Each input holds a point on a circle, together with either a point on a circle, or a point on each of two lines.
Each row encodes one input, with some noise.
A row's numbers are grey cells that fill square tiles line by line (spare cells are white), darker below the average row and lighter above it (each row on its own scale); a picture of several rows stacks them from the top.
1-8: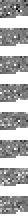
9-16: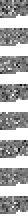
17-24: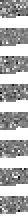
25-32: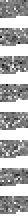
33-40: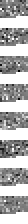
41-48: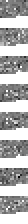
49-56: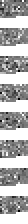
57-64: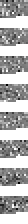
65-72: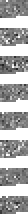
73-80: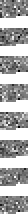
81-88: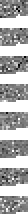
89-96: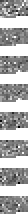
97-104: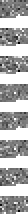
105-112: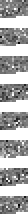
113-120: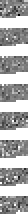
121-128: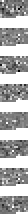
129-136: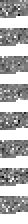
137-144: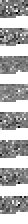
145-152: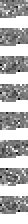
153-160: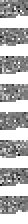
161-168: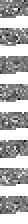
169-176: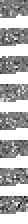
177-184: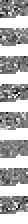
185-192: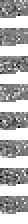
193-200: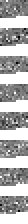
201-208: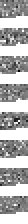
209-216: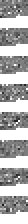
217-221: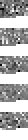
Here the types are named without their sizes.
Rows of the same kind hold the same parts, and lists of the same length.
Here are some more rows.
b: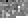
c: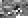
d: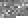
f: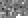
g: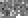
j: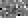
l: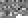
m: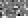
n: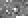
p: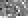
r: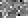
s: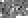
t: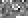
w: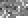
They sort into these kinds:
b, d, j, m, p, r, w
c, f, g, l, n, s, t

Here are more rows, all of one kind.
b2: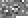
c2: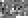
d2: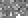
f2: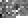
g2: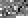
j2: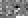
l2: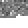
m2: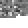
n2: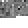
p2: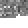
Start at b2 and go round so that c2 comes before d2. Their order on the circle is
b2, j2, p2, f2, g2, m2, c2, l2, n2, d2.
